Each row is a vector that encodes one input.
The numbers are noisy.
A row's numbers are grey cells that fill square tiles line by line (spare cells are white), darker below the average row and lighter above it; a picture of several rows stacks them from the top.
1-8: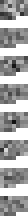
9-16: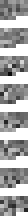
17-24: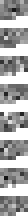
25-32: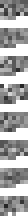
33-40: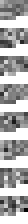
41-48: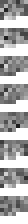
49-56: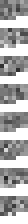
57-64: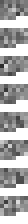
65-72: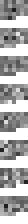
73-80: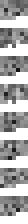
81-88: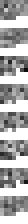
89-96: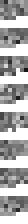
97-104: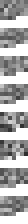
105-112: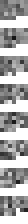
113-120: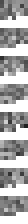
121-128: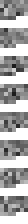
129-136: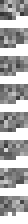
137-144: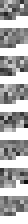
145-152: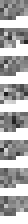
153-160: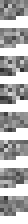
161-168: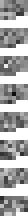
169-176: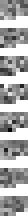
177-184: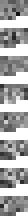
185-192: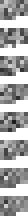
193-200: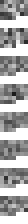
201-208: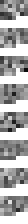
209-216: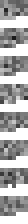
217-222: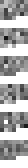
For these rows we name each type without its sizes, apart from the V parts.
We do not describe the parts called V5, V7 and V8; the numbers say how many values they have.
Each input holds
a value of V5, together with either a value of V7 and a value of V8, or a list of points on a line.
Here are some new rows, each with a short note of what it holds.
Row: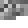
a value of V5, together with a list of two items
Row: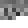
a value of V5, together with a list of one item
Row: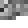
a value of V5, together with a list of two items
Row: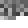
a value of V5, together with a list of one item
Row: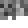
a value of V5, a value of V7 and a value of V8
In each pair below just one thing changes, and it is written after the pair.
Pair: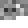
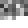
the value of V5
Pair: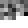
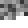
the value of V8
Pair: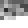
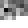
the value of V8
